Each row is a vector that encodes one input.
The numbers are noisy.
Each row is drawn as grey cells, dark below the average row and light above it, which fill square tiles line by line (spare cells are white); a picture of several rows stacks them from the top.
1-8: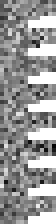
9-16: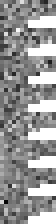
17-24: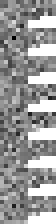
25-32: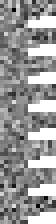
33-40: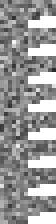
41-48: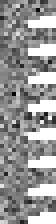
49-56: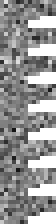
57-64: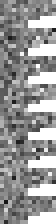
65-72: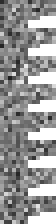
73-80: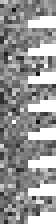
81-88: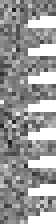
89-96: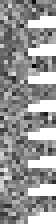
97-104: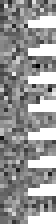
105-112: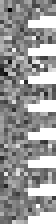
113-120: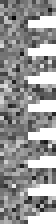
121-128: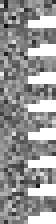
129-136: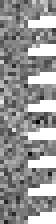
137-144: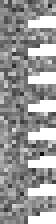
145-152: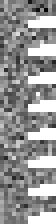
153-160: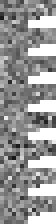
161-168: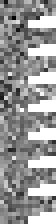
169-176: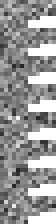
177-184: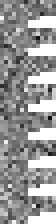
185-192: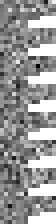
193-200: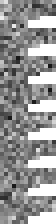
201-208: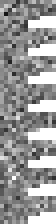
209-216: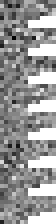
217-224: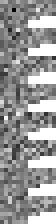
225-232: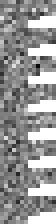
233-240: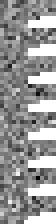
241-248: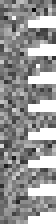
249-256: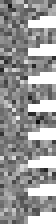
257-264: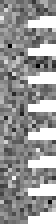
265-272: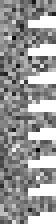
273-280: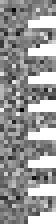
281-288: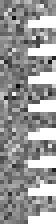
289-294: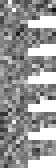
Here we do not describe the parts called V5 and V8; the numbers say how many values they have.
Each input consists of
a value of V5 and a value of V8, together with a list of up to two items, each a point on each of two 3-point lines.
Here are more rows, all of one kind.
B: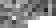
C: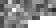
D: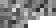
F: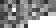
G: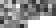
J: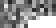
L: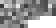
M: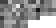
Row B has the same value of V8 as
G and L.
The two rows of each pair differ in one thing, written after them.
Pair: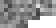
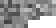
the place on one of the two 3-point lines in item 1 of the list
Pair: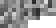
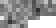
the place on one of the two 3-point lines in item 2 of the list
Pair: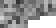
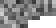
the place on one of the two 3-point lines in item 1 of the list
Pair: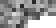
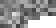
the value of V5
